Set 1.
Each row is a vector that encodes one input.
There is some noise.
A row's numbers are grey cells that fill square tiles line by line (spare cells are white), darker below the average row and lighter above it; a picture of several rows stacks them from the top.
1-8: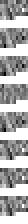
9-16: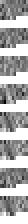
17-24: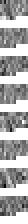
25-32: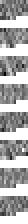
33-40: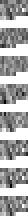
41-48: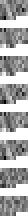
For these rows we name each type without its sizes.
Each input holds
a point on a line.
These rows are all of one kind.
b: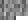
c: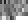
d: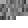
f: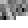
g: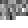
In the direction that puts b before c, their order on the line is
f, d, b, c, g.
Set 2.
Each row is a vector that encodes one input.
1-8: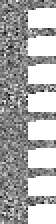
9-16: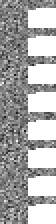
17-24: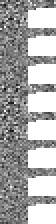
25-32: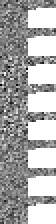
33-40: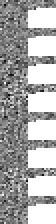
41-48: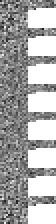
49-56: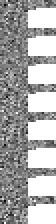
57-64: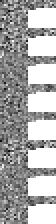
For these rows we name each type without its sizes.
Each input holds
a point on a line.
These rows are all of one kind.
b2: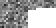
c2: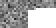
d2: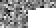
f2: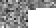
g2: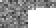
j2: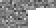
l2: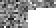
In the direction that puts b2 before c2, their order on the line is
l2, b2, g2, j2, c2, f2, d2.
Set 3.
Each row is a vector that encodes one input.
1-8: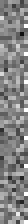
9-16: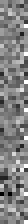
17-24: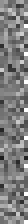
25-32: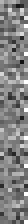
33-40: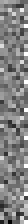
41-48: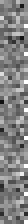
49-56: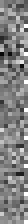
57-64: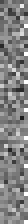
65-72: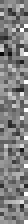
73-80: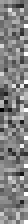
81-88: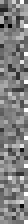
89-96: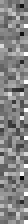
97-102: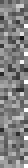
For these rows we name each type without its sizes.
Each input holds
either a fixed value, or three true/false values.
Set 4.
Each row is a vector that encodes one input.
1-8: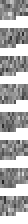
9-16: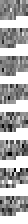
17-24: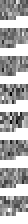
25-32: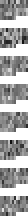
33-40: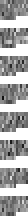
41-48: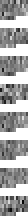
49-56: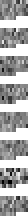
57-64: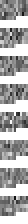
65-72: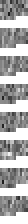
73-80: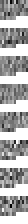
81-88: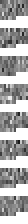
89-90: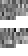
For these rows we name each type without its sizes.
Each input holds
a node of a tree.
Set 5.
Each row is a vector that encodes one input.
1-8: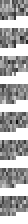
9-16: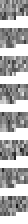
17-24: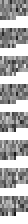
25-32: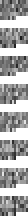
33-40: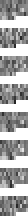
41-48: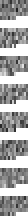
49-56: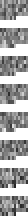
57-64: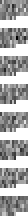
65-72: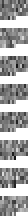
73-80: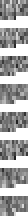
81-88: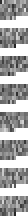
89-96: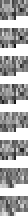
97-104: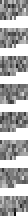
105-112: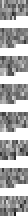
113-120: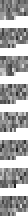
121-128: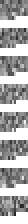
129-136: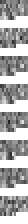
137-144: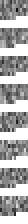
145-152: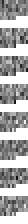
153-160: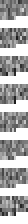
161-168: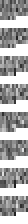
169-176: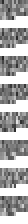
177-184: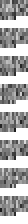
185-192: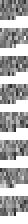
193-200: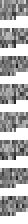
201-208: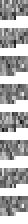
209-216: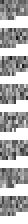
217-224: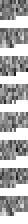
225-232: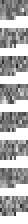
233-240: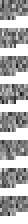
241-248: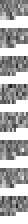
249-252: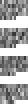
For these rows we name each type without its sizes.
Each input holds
a point on a line.
